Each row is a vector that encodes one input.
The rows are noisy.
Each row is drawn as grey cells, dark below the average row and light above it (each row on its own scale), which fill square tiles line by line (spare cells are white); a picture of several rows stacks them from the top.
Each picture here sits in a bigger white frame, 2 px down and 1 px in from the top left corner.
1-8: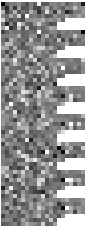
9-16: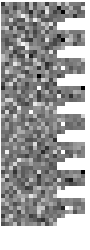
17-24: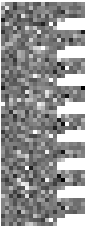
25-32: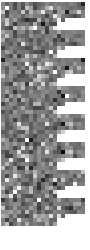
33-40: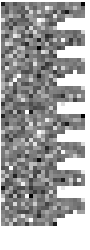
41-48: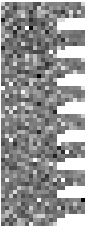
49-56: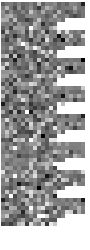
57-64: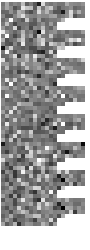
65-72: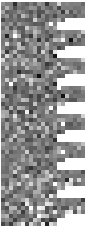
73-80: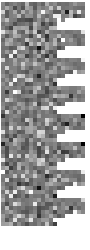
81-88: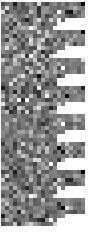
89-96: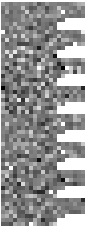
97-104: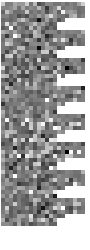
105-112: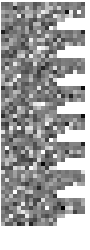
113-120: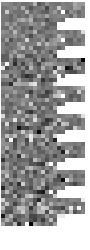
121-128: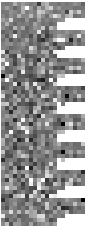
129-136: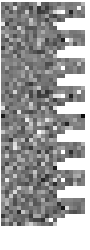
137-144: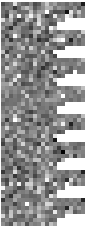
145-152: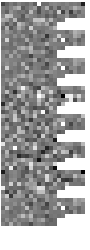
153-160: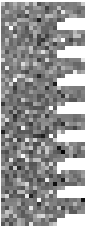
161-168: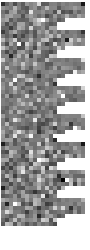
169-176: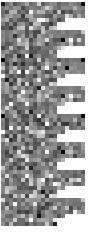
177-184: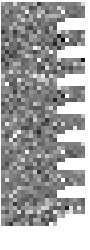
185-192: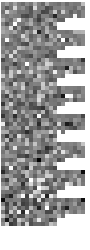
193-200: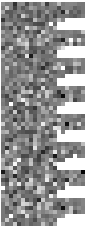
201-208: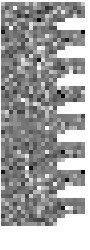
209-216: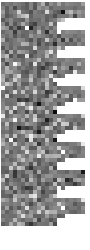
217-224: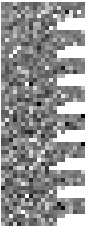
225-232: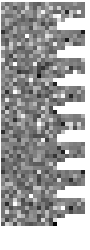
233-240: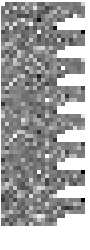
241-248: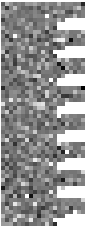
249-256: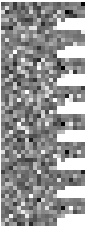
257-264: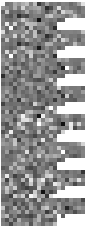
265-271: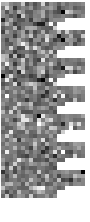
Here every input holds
either a point on a 9-point circle and a true/false value, or a point on an 11-point circle, or a fixed value.
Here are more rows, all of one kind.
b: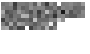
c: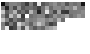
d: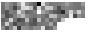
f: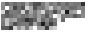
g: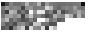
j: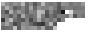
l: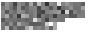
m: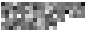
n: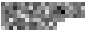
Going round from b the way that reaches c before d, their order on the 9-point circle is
b, c, m, n, d, g, j, l, f.
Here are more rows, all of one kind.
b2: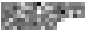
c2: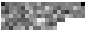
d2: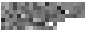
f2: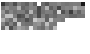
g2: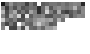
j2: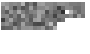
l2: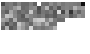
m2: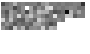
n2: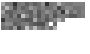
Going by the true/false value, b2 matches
d2, j2 and n2.
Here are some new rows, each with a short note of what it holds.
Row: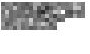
a point on an 11-point circle
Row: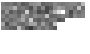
a point on an 11-point circle
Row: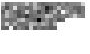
a point on an 11-point circle
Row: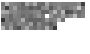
a fixed value
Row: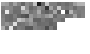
a point on an 11-point circle
